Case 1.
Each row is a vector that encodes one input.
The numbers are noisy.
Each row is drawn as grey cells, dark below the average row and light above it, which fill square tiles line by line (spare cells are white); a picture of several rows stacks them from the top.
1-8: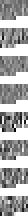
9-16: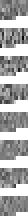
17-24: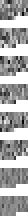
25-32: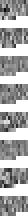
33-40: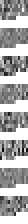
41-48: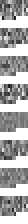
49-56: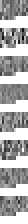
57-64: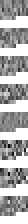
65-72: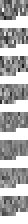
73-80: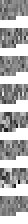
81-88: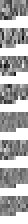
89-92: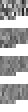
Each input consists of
a node of a 12-node tree and a true/false value.
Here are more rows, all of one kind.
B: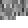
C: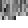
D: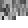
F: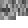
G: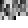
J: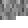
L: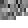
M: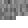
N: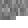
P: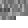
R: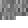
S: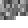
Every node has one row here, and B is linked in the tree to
C and S.
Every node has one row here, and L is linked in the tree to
G.
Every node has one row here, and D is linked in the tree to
N.
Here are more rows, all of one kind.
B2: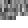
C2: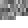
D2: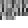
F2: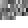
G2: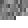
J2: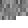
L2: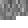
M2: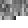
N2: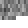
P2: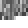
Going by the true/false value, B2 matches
G2 and J2.
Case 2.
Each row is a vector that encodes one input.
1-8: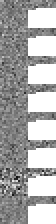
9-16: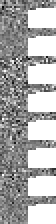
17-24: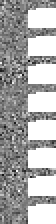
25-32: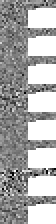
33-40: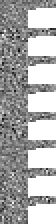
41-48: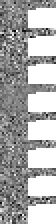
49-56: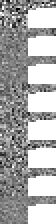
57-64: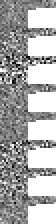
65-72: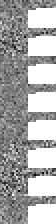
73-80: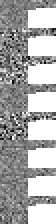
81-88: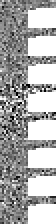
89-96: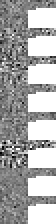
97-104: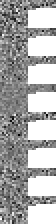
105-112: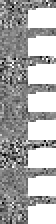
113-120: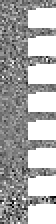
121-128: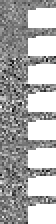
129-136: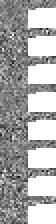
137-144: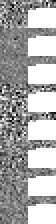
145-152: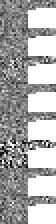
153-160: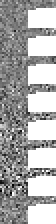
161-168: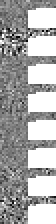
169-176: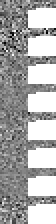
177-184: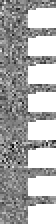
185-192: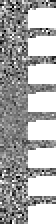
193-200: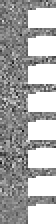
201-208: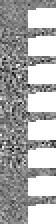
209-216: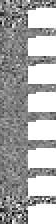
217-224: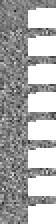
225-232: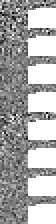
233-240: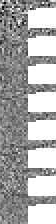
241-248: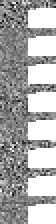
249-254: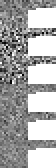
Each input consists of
either a point on an 11-point circle, or a point on a 12-point line.
